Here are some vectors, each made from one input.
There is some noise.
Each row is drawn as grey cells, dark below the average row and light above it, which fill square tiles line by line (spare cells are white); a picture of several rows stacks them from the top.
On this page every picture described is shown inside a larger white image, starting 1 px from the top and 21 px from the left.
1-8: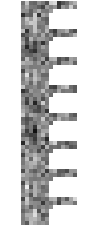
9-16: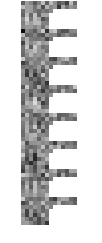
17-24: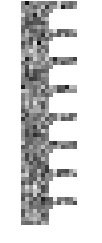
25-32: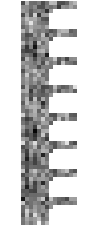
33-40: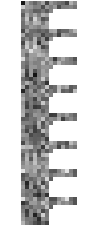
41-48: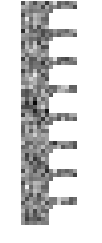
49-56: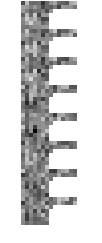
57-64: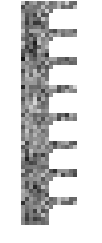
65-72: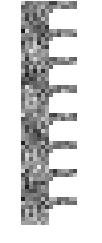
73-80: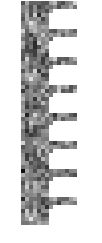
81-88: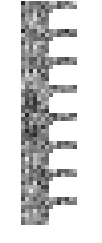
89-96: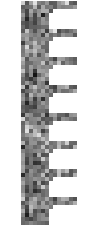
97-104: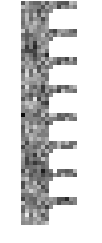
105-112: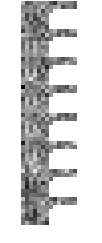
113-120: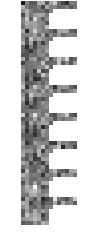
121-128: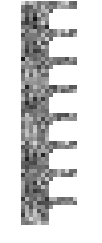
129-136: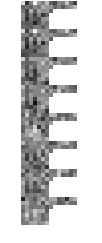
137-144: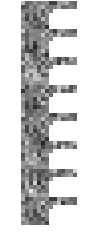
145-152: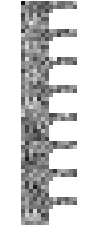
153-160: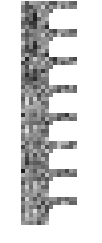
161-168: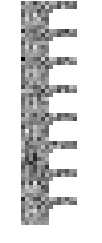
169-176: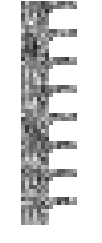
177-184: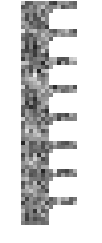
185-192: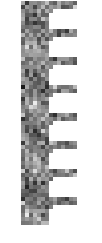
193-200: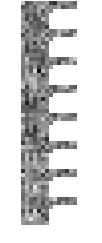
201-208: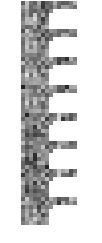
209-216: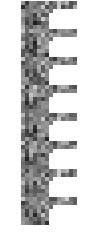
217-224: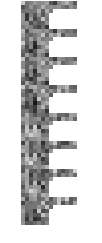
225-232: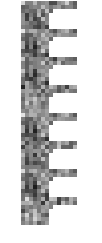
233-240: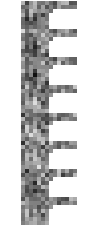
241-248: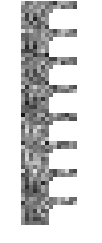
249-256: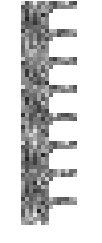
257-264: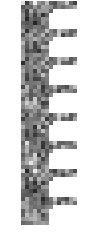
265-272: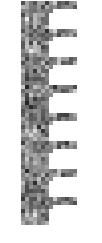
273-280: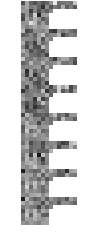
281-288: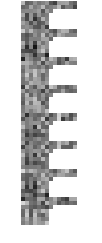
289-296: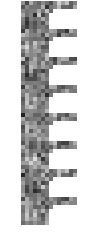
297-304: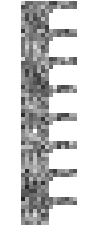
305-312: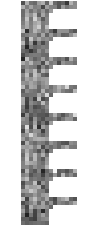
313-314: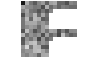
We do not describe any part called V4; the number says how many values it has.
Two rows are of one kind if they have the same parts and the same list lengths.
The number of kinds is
2.
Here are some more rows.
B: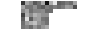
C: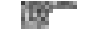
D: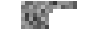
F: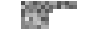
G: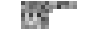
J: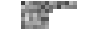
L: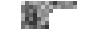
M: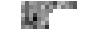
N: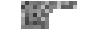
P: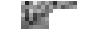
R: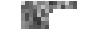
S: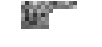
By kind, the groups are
B, C, F, G, J
D, L, M, N, P, R, S

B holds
a point on a 5-point circle, one of 12 labels and a true/false value.
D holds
a point on a 12-point line and a value of V4.
